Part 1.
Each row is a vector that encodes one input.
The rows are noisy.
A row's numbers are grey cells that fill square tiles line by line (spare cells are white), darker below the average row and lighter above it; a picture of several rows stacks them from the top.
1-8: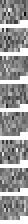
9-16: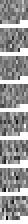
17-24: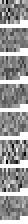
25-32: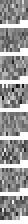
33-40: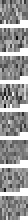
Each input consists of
a point on a 9-point line.
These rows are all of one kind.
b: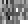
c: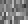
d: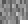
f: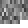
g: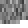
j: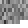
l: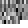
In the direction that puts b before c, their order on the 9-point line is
b, j, d, g, c, f, l.
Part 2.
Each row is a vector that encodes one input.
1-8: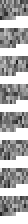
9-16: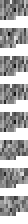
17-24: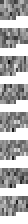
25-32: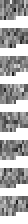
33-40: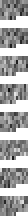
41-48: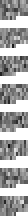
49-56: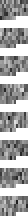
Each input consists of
one of 12 labels.
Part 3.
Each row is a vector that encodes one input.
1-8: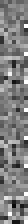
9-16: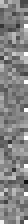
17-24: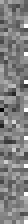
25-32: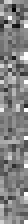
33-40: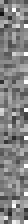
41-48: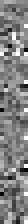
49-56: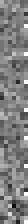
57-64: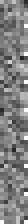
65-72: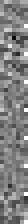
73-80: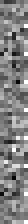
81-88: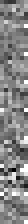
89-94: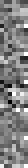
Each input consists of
a point on each of two 4-point lines.
